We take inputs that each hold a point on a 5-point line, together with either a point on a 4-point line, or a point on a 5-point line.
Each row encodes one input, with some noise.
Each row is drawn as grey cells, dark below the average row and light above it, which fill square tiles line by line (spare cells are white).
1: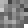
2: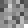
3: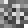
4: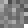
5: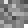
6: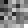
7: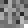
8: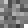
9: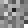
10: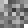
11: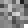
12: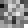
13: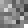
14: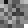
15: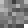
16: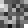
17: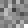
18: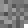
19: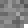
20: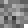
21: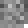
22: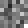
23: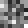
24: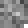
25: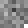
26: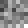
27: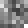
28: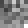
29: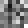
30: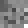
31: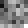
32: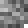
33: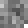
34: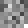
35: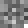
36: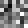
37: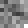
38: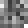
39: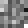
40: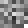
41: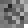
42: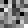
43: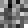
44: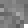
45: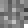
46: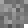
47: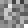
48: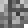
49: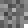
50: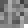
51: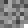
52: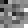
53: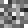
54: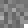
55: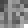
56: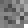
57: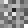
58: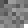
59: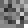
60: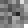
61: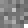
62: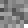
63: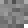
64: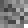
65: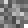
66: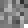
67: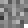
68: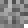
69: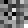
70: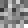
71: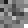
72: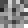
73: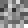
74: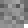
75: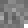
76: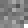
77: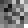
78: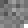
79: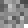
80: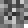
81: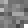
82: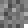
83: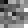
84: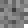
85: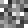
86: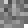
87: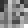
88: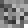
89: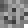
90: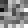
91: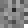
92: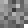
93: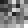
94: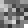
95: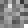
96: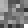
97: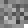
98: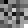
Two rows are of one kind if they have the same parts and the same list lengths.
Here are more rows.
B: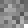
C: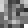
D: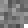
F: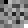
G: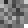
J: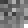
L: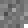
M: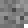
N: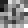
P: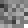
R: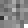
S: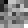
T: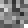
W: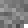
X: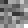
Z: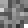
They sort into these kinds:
B, C, R, X
D, F, G, J, L, M, N, P, S, T, W, Z

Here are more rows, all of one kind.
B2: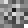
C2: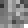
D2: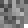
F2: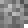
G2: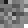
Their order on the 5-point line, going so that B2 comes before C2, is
B2, G2, F2, C2, D2.
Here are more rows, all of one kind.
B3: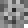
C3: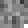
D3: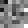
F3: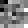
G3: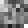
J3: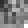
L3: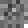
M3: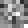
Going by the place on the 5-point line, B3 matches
D3 and F3.
